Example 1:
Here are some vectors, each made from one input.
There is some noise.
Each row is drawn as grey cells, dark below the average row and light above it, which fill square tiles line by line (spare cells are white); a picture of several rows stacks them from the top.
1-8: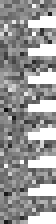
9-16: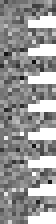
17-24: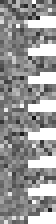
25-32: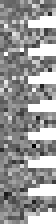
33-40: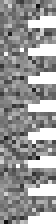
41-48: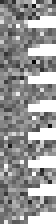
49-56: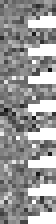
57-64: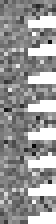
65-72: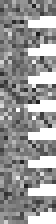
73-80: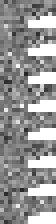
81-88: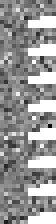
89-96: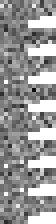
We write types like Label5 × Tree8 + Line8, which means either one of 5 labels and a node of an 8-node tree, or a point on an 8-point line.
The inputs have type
Circle8 + Unit.
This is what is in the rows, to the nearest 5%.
About 95% of them hold a point on an 8-point circle. The rest hold a fixed value.
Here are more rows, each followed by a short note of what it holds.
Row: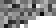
a point on an 8-point circle
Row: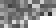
a point on an 8-point circle
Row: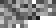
a fixed value
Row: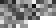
a fixed value
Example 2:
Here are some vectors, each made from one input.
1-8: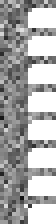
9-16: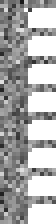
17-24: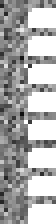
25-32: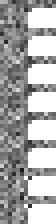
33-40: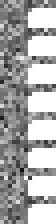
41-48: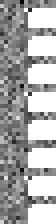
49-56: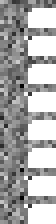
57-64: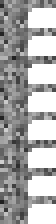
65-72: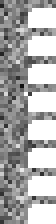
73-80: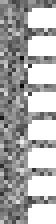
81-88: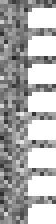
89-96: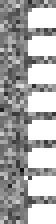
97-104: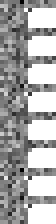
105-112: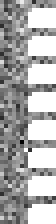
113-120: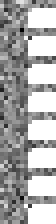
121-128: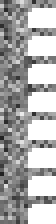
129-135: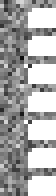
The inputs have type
Label5.
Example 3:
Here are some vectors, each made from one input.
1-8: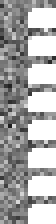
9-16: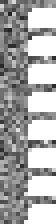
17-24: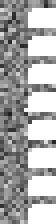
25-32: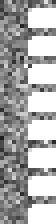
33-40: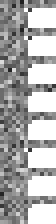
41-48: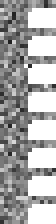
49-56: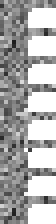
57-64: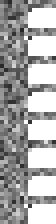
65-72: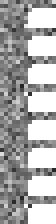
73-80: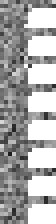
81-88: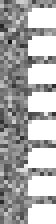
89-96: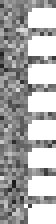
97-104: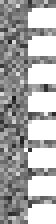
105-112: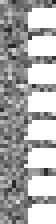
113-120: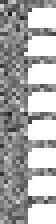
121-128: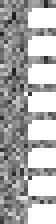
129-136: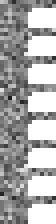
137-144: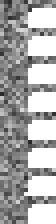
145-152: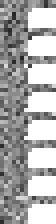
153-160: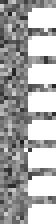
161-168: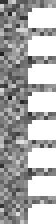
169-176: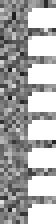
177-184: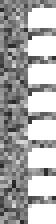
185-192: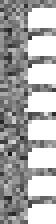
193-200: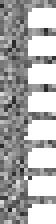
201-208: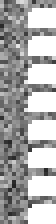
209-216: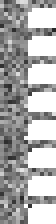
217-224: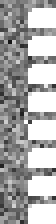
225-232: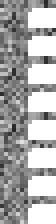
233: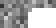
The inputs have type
Label11.
